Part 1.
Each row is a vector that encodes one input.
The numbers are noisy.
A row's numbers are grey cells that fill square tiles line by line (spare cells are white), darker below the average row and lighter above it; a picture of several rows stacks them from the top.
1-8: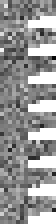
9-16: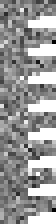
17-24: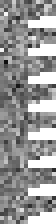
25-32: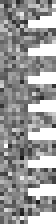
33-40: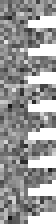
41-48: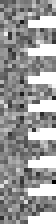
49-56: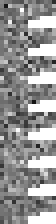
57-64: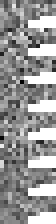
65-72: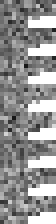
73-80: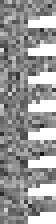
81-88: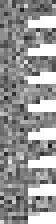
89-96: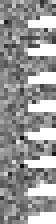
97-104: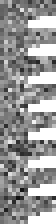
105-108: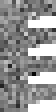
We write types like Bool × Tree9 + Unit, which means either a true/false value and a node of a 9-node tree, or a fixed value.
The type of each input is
Label12 × (Tree10 + Unit).
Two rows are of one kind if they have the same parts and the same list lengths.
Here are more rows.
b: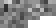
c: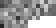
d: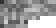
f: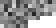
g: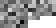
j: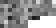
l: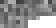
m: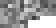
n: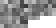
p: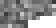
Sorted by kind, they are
b, d, j, l, m, p
c, f, g, n

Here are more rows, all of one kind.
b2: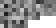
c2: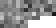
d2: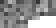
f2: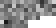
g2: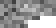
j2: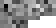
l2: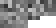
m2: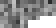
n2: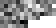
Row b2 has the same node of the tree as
c2, f2 and l2.
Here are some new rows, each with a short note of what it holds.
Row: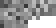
one of 12 labels
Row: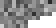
one of 12 labels
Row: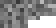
one of 12 labels
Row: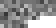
one of 12 labels and a node of a 10-node tree
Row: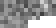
one of 12 labels
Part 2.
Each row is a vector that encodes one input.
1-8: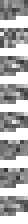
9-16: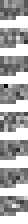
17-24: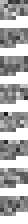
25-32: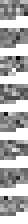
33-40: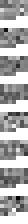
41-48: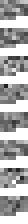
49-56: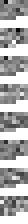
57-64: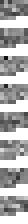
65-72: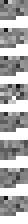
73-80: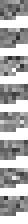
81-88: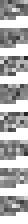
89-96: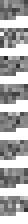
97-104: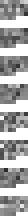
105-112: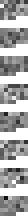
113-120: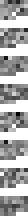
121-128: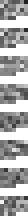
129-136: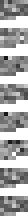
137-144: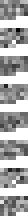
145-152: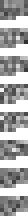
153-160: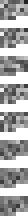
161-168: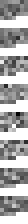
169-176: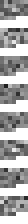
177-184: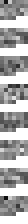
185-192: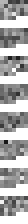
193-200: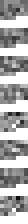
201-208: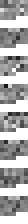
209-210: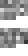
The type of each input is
Line6 + Line13.
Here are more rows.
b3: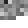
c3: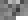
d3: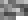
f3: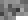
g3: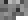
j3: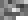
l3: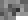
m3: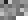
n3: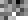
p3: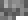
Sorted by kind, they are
b3, c3, d3, f3, g3, j3, l3, m3, p3
n3

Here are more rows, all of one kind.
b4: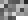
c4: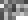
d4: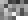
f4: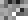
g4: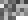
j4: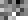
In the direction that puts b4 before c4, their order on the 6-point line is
j4, f4, d4, b4, g4, c4.
